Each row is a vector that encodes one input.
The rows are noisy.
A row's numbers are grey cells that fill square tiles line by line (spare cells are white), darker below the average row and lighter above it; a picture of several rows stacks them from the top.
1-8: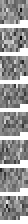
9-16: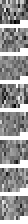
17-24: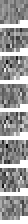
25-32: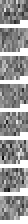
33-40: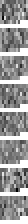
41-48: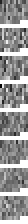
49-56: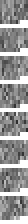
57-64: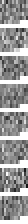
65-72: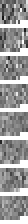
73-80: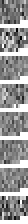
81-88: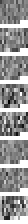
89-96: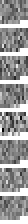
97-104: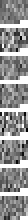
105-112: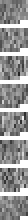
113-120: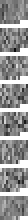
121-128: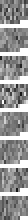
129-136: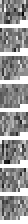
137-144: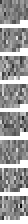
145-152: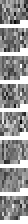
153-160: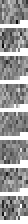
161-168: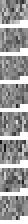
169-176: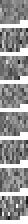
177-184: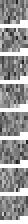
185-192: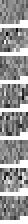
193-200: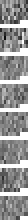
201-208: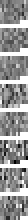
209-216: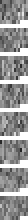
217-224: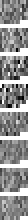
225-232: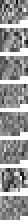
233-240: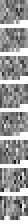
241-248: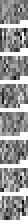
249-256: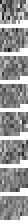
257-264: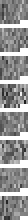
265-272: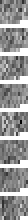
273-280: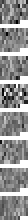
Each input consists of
a list of up to two points on an 11-point circle.
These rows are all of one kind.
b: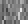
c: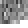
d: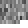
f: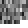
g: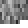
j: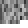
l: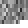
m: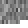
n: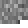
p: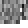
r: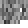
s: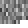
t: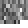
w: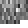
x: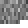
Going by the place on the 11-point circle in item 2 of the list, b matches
j, p, r and t.
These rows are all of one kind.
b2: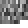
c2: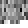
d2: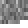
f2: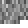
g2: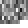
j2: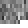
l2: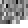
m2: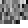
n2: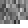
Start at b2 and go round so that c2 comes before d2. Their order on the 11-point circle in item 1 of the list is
b2, c2, m2, n2, j2, l2, g2, f2, d2.
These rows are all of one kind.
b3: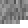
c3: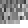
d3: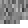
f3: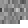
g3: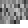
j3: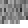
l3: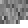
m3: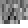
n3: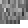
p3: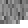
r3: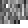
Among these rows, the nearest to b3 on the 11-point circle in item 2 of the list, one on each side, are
d3 and j3.
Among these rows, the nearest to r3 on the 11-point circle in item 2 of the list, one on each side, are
m3 and p3.
